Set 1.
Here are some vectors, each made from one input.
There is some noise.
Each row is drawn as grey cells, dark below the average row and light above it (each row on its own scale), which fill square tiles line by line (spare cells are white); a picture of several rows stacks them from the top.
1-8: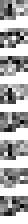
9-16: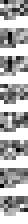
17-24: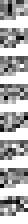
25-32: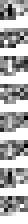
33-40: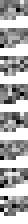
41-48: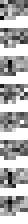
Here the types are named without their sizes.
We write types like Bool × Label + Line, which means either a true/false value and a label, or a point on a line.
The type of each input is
Bool × Bool × Bool + Unit.
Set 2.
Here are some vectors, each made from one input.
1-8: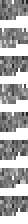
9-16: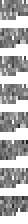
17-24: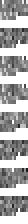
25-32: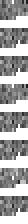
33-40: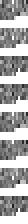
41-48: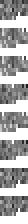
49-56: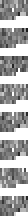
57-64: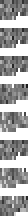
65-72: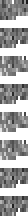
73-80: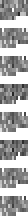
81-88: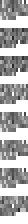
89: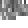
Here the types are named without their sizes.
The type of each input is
Line.
